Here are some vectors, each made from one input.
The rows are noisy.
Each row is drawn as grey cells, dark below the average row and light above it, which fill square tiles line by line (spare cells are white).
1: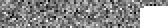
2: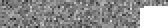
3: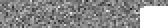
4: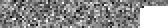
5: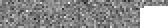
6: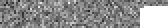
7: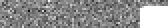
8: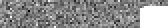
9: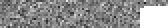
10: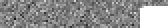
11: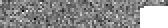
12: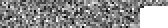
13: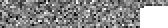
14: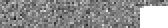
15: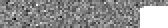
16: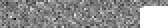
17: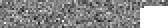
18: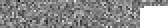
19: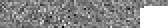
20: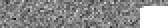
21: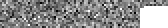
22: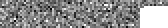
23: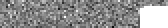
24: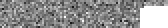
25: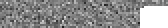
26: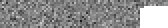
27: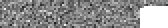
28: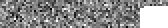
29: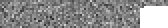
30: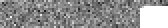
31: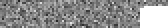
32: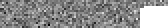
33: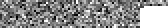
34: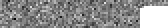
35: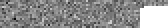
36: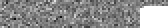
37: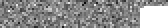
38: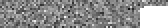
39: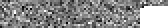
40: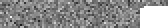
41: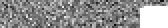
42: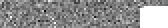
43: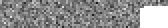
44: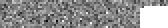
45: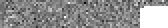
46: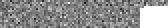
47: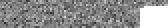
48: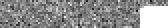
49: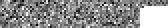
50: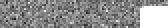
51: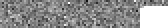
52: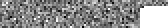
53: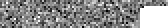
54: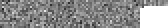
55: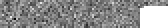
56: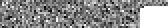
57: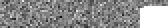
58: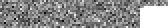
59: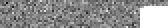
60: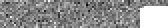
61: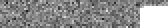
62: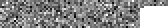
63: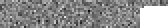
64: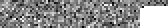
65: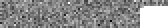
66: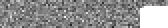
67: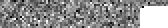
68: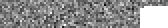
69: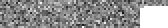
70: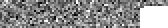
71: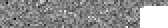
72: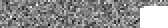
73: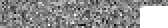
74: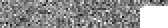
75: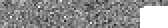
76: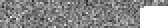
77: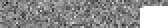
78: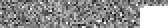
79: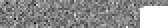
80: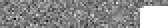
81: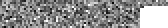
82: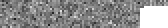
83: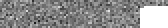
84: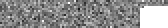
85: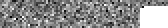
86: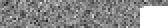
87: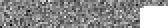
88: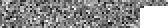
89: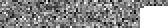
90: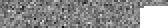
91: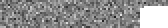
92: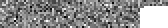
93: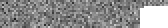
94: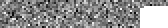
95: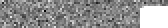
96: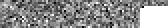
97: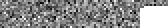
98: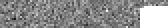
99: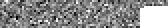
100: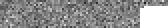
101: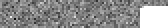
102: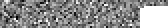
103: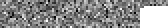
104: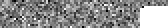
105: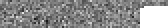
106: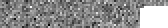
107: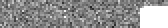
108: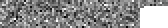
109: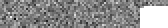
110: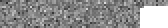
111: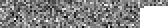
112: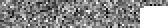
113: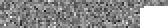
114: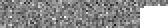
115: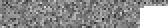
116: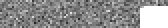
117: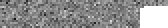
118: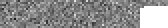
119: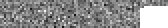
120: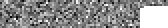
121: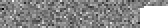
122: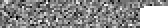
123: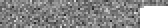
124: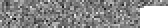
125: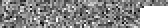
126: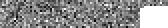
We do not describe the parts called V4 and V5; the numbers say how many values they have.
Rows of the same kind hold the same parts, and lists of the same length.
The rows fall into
2 kinds.
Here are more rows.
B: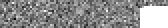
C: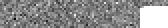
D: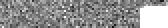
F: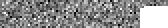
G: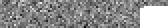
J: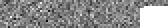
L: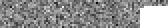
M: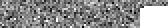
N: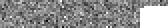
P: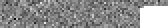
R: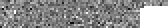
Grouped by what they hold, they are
B, C, D, G, J, L, N, P, R
F, M

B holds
a point on a 6-point circle, a true/false value and a value of V4.
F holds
a value of V5.
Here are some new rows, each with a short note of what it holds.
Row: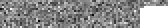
a point on a 6-point circle, a true/false value and a value of V4
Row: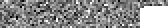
a value of V5
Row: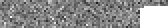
a point on a 6-point circle, a true/false value and a value of V4
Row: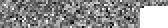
a value of V5
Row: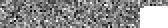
a value of V5
